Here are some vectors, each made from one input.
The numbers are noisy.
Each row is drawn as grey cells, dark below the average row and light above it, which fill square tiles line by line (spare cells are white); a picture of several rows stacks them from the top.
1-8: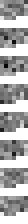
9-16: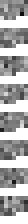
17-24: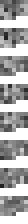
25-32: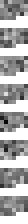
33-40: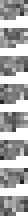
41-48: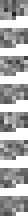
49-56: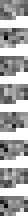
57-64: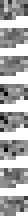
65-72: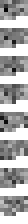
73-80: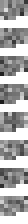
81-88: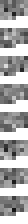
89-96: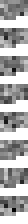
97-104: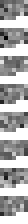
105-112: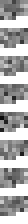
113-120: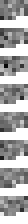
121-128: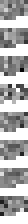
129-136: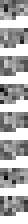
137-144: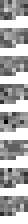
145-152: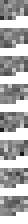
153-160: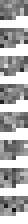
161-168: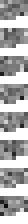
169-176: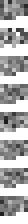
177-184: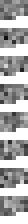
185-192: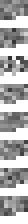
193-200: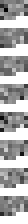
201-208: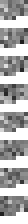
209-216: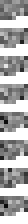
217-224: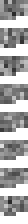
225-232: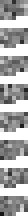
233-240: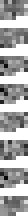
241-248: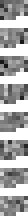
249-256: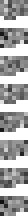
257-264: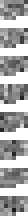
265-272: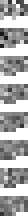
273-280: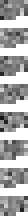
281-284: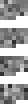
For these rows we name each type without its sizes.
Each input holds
a list of points on a line.
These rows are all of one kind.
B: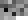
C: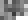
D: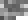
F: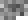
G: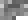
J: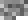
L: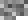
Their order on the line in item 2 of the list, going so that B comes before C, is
B, C, F, D, J, G, L.
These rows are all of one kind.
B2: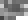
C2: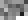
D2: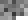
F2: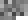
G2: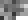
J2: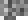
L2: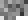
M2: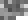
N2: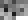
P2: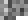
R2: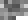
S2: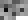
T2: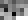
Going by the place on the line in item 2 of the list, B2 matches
G2, M2, P2 and S2.
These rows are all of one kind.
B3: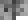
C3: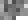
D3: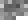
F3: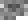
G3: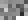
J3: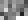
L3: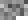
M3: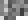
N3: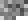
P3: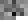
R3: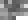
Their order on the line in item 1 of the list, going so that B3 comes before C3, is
B3, P3, C3, R3, D3, F3, N3, L3, G3, J3, M3.
